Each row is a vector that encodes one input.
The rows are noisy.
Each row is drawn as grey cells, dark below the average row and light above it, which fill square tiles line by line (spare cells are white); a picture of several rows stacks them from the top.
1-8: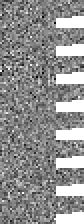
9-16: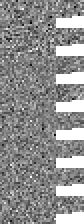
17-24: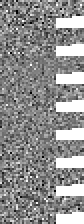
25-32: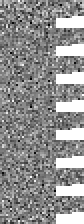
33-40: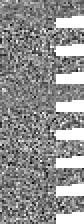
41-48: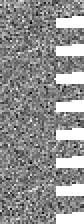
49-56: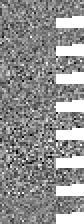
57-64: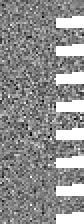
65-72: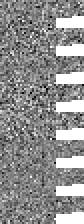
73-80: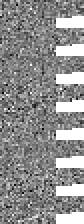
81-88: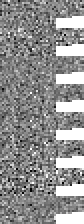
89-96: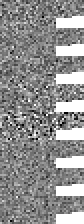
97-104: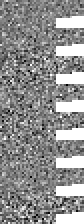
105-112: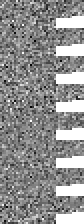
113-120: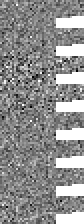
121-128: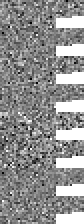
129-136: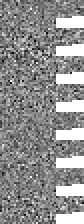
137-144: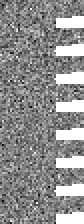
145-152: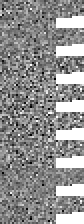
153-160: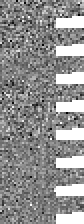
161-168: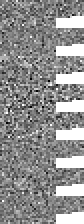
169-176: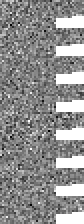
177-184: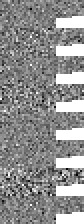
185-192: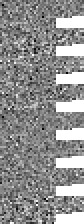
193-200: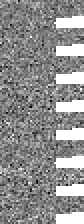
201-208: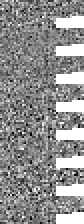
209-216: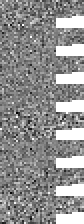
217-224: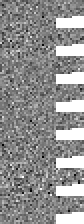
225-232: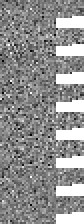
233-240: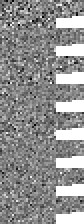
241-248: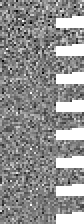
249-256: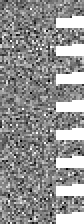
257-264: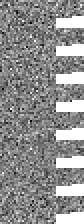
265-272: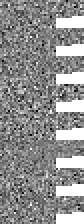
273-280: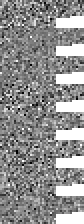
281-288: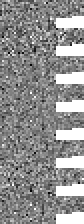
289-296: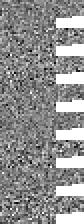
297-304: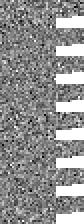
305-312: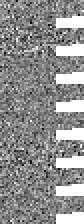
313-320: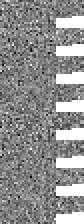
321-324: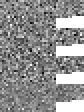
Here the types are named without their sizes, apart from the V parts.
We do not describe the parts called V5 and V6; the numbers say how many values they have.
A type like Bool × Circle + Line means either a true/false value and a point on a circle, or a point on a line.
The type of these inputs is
Tree × (Tree × Tree + Unit) + V5 × V6.
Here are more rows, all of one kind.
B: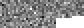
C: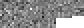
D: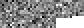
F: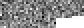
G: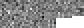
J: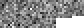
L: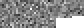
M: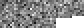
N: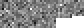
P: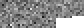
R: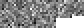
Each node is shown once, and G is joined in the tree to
C.
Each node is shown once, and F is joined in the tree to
B and M.
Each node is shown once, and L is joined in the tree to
P.
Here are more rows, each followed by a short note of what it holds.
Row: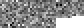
a node of each of three trees
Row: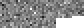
a node of a tree
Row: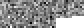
a value of V5 and a value of V6
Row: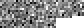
a value of V5 and a value of V6
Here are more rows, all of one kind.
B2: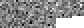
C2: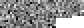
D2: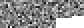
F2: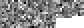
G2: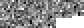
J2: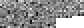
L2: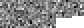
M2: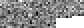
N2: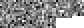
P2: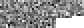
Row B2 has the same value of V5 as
D2, G2, L2 and N2.
